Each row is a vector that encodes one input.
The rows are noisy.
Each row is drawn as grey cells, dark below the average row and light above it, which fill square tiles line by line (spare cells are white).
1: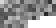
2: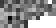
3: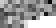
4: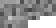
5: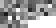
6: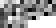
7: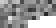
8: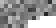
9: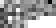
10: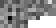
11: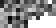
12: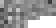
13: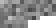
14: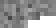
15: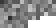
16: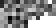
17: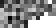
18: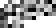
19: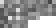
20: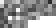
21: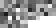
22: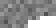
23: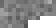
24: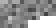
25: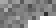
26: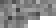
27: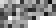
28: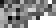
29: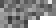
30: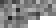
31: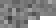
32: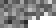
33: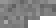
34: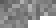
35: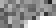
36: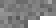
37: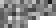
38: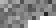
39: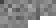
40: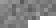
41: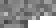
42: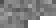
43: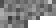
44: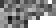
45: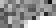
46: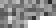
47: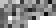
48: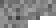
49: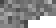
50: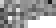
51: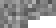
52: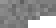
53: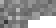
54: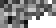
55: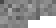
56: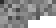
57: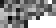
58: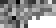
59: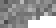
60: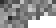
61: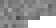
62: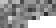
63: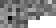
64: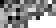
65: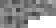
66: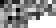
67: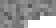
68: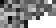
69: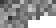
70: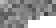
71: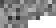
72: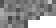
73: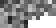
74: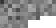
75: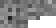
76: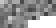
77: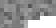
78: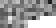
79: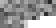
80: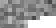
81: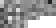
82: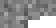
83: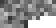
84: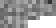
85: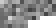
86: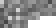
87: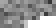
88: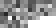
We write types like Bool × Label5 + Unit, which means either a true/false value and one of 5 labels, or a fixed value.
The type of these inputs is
List2(Line6).
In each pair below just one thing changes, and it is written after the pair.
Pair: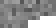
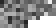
the place on the 6-point line in item 2 of the list
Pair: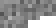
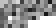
the place on the 6-point line in item 2 of the list
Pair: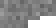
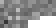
the place on the 6-point line in item 1 of the list
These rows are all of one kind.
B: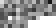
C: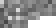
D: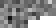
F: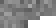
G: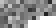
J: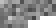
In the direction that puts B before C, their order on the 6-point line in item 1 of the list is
G, D, J, F, B, C.
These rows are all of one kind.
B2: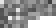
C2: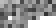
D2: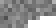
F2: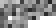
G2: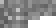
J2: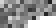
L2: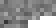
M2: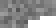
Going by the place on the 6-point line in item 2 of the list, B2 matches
D2 and G2.
